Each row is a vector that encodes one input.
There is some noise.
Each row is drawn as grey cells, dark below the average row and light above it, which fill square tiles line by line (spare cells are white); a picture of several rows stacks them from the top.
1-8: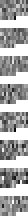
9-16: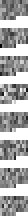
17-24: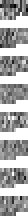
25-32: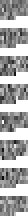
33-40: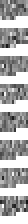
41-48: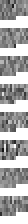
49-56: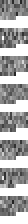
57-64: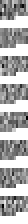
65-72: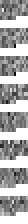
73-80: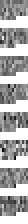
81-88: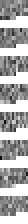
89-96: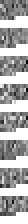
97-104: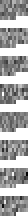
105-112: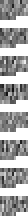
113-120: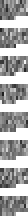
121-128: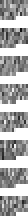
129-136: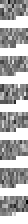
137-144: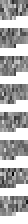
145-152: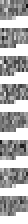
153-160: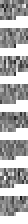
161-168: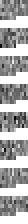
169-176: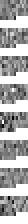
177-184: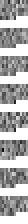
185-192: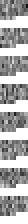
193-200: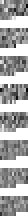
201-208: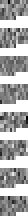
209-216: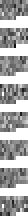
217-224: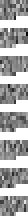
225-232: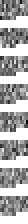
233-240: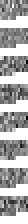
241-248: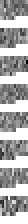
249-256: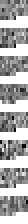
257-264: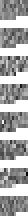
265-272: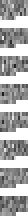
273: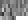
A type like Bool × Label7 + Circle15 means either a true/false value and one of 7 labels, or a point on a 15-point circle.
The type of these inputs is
Bool × Label6 + (Circle11 + Unit) × Line10.
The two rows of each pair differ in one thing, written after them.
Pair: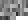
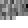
the true/false value
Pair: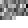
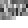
the label
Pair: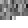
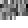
the label
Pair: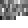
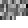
the true/false value
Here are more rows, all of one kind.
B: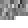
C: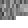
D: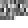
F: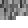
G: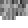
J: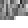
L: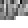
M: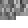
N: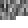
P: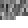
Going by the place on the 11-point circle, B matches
G, J, L and M.
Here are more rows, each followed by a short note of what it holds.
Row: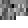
a point on a 10-point line
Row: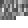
one of 6 labels and a true/false value
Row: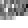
one of 6 labels and a true/false value
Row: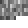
one of 6 labels and a true/false value
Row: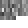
a point on an 11-point circle and a point on a 10-point line
